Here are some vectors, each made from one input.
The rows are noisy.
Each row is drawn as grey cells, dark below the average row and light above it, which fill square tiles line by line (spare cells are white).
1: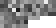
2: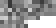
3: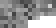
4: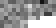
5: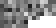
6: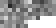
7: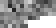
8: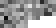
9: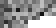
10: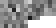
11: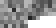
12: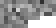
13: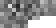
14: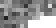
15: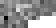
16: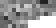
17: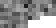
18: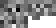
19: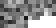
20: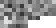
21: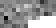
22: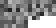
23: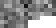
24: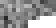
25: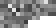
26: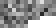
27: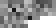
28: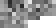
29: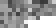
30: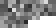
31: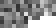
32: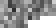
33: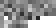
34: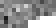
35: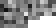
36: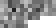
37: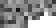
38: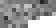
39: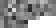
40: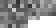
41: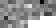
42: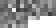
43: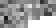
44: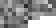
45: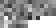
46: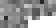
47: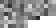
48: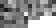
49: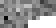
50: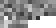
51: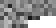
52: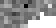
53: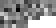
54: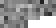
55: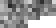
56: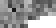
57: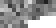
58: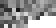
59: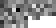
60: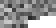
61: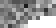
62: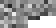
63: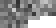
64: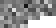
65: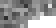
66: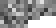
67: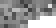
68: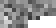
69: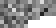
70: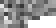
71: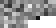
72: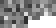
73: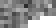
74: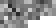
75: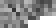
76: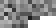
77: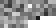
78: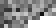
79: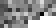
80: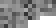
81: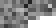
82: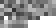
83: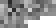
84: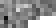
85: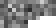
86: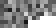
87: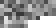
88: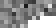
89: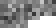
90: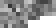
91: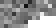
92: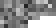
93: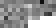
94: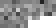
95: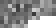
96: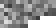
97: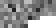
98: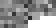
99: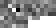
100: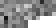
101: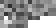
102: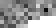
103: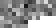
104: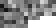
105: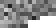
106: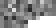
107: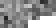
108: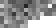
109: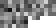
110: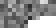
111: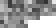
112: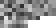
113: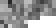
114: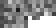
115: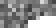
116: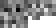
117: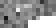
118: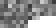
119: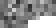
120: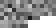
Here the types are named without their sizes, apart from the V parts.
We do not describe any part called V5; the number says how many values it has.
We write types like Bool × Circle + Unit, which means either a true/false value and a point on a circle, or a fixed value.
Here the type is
(Bool × Bool × Bool × Bool + Unit) × Line × (Line + V5).
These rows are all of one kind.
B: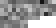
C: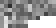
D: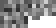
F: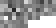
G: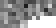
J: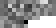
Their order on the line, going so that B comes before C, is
D, J, G, B, F, C.
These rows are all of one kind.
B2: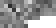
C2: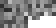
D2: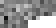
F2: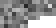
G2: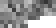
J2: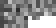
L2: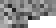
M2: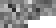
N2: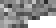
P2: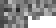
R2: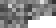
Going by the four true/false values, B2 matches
C2 and M2.
